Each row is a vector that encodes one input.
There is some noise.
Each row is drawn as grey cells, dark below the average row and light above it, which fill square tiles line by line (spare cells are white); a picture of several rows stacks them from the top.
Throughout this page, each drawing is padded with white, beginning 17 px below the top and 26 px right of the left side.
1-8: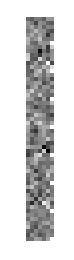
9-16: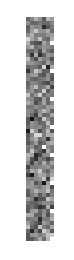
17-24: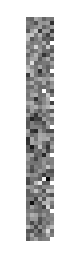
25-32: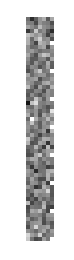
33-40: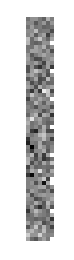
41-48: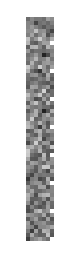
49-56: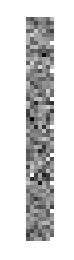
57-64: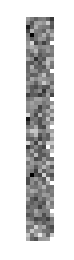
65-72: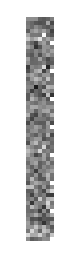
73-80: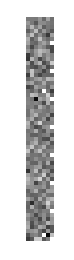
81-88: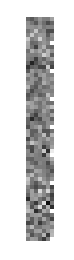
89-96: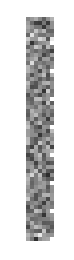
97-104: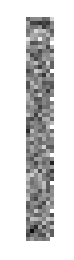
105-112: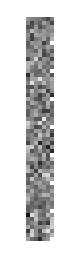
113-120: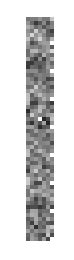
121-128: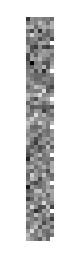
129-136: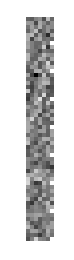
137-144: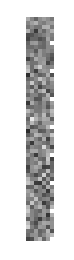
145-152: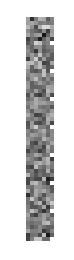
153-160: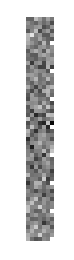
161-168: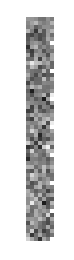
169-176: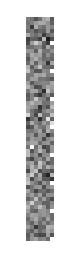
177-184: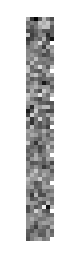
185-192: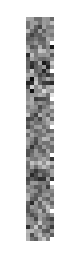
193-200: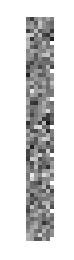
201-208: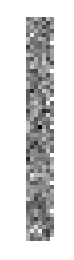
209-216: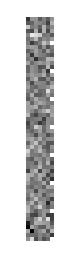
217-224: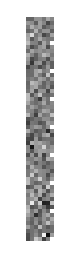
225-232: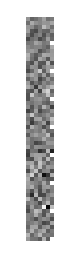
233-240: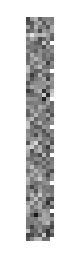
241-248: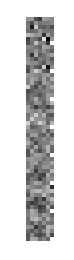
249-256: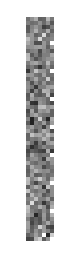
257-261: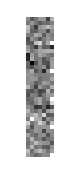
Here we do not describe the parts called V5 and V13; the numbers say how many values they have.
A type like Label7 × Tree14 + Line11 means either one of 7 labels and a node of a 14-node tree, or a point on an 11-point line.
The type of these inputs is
Bool × (Line6 + V13) × V5.
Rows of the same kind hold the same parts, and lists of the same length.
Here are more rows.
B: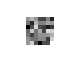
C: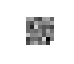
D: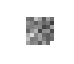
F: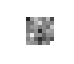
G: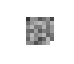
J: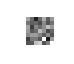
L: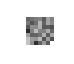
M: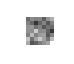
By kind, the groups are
B, C, D, F, L
G, J, M

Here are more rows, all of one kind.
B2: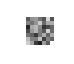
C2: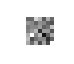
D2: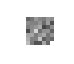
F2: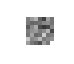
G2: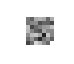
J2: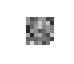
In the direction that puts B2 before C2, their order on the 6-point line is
B2, D2, J2, G2, C2, F2.
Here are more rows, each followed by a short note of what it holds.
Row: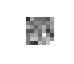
a true/false value, a value of V5 and a value of V13
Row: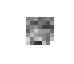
a true/false value, a value of V5 and a value of V13
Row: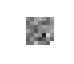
a point on a 6-point line, a true/false value and a value of V5
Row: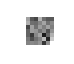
a true/false value, a value of V5 and a value of V13
